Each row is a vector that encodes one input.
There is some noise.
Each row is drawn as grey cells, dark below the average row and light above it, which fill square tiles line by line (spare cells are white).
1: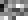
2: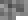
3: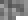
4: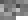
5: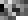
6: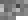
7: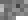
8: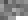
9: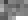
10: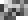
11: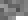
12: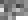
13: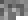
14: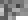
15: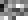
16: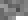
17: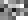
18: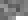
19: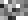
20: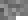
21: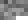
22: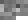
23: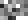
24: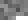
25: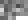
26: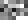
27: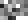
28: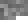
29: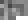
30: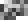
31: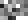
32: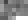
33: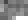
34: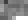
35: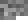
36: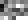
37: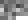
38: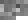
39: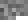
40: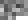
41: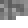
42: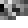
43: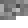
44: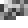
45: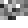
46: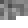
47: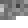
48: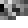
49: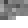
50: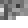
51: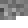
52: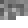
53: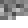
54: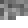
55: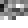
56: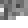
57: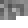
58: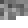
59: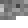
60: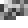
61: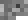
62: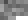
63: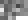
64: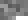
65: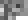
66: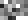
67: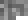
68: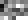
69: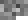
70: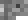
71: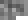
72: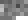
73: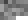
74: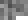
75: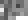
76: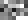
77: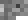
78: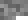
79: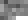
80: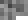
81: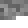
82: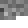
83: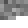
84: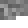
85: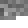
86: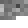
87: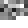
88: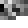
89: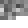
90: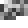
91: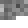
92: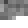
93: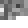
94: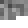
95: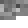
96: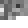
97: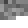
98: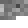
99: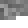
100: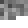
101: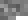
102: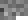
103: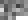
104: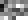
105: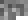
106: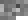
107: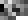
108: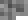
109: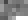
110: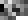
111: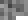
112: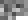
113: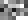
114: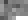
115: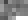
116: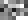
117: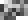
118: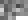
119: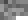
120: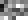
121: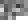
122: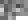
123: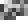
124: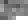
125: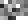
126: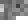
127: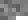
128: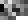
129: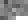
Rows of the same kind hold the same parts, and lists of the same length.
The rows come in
2 kinds.
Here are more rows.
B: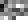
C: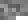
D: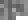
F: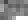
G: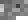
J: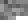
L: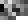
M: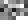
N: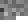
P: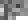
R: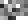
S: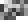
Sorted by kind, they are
B, L, M, R, S
C, D, F, G, J, N, P

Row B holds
one of 5 labels.
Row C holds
a point on each of three 4-point lines and a point on a 5-point line.
